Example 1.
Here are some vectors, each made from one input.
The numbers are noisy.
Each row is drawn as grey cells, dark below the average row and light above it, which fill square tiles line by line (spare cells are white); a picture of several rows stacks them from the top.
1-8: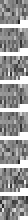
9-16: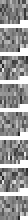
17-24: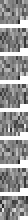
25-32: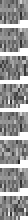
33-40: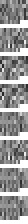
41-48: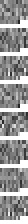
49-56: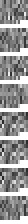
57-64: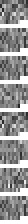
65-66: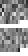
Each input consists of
one of 5 labels.
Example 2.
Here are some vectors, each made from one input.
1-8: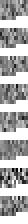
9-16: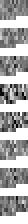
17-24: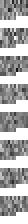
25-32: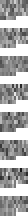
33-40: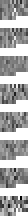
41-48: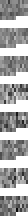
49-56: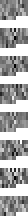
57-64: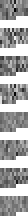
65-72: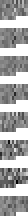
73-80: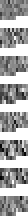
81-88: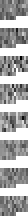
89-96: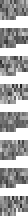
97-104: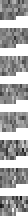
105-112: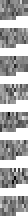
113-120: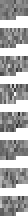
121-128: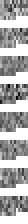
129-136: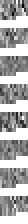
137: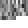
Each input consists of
a point on an 8-point line.
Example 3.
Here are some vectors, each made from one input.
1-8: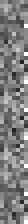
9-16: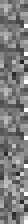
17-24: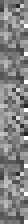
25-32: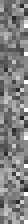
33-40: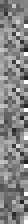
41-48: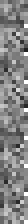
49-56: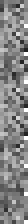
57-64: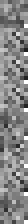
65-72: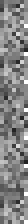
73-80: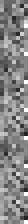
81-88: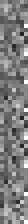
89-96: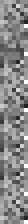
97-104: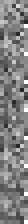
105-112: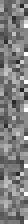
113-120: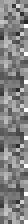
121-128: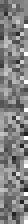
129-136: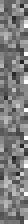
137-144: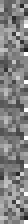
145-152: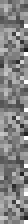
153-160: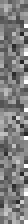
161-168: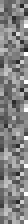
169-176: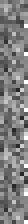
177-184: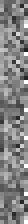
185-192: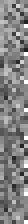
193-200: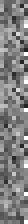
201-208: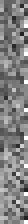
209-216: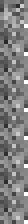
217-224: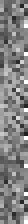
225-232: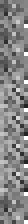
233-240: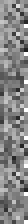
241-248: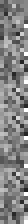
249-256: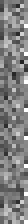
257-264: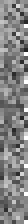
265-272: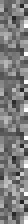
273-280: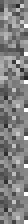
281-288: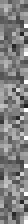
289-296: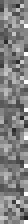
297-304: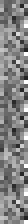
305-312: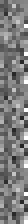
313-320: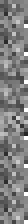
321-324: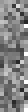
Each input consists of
one of 5 labels.
